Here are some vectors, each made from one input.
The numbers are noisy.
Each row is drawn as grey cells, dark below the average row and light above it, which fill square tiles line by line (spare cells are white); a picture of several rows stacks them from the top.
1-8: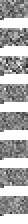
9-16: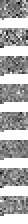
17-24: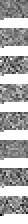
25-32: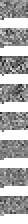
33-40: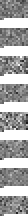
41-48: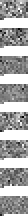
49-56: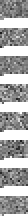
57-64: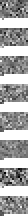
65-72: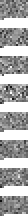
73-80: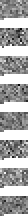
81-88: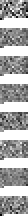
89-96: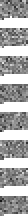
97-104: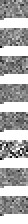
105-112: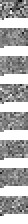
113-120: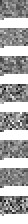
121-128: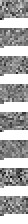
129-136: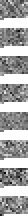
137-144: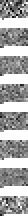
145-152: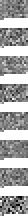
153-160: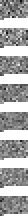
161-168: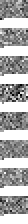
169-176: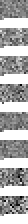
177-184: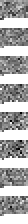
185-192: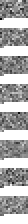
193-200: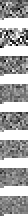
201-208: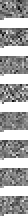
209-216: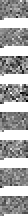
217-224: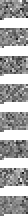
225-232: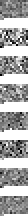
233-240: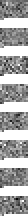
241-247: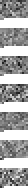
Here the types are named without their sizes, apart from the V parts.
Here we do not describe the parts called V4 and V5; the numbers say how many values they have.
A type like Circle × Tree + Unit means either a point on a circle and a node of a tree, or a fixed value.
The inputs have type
Bool × Label × (Tree + V4) × V5.
